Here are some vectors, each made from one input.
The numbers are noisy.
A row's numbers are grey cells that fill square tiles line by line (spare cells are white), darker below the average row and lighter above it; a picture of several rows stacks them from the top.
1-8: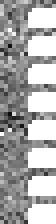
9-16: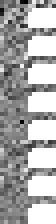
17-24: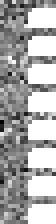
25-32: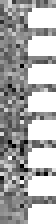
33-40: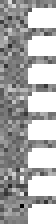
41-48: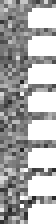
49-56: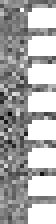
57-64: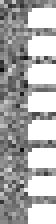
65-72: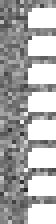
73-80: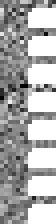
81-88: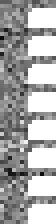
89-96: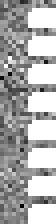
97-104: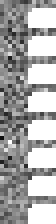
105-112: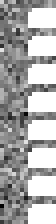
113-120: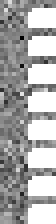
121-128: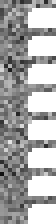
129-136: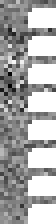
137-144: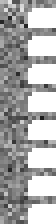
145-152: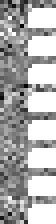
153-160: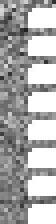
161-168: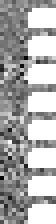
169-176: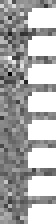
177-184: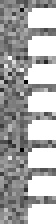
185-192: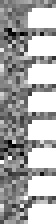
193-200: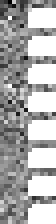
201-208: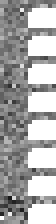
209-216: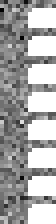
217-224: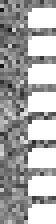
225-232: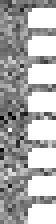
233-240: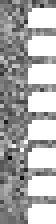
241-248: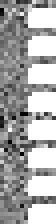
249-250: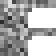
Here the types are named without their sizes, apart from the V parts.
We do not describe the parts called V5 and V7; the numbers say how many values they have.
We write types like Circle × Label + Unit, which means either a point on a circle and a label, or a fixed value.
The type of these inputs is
Bool × (Tree + V7) × V5 + Label.
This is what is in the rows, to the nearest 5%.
About 15% of them hold a label. The rest hold a true/false value and a value of V5, together with either a node of a tree, or a value of V7.
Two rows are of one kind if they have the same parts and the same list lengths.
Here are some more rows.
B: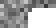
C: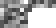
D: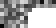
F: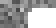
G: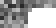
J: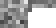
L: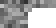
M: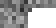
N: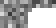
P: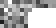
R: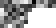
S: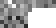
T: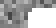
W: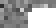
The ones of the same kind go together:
B, L, M, N, P, R, S, T
C, F, J, W
D, G

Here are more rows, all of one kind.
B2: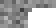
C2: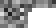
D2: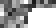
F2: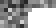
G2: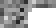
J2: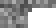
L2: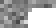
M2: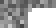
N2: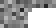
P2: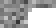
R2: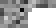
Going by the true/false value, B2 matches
D2 and R2.
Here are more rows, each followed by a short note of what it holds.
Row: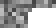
a true/false value, a value of V5 and a value of V7
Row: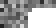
a label
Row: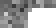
a true/false value, a value of V5 and a value of V7
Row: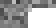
a label
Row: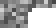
a true/false value, a value of V5 and a value of V7
